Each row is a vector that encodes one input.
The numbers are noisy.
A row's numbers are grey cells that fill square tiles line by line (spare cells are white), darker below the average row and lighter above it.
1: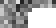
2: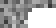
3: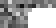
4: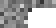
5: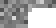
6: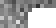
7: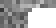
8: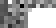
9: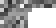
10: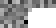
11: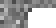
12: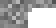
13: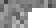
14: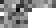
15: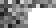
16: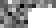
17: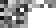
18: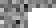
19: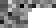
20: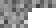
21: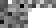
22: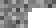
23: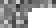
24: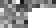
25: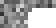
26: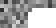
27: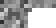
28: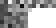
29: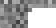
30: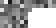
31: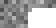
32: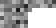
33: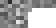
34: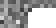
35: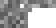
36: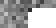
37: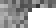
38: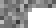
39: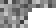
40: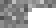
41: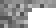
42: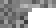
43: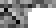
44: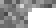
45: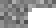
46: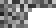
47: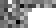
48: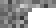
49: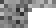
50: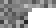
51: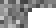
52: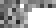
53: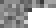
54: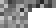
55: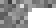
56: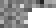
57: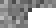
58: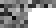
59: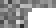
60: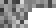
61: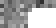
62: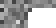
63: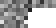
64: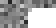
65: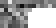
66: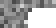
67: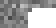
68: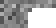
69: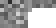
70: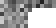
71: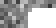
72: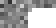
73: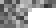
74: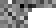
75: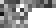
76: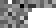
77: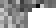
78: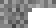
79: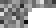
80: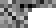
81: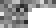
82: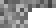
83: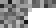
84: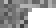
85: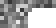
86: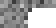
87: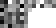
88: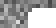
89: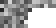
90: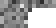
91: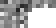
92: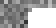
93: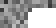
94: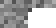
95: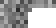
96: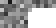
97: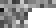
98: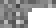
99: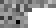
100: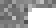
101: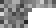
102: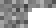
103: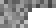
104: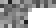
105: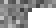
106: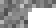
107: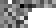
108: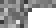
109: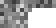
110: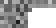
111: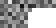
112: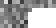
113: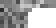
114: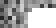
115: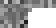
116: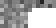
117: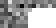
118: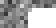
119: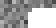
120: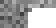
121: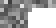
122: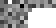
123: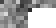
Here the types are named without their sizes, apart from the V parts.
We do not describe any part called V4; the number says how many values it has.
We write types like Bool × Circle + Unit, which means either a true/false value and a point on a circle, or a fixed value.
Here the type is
Line × List(Bool × V4).
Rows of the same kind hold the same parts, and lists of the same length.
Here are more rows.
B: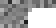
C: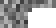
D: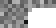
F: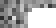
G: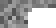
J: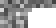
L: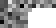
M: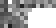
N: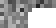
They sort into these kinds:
B, D, F, G, J, N
C
L, M

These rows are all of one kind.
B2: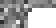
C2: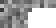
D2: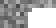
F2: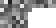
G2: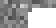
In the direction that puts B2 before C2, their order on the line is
B2, C2, G2, F2, D2.
